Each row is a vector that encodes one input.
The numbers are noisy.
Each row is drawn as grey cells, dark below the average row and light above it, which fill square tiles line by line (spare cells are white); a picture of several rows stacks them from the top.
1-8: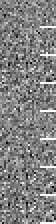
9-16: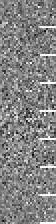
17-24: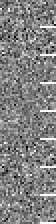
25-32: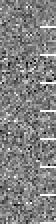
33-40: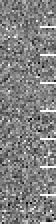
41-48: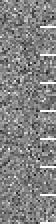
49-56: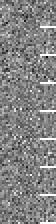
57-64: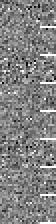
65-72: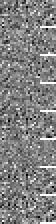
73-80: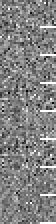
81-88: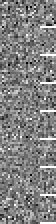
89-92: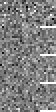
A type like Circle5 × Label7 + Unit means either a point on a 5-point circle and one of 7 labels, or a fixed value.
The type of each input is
Line4 × List2(Line6).
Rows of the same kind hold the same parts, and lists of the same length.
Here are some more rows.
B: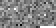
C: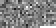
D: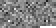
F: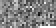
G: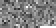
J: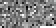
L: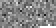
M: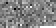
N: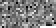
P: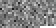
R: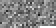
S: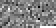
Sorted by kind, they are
B, C, F, G, M, R, S
D, L, P
J, N

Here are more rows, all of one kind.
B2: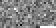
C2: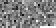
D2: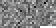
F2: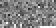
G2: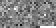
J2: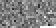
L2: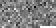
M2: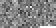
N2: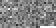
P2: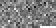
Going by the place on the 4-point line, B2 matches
D2, G2 and N2.
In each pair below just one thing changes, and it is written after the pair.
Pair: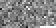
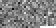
the place on the 4-point line
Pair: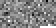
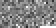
the place on the 6-point line in item 1 of the list
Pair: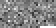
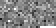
the place on the 4-point line
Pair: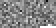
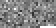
the place on the 6-point line in item 1 of the list
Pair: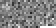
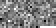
the place on the 6-point line in item 1 of the list
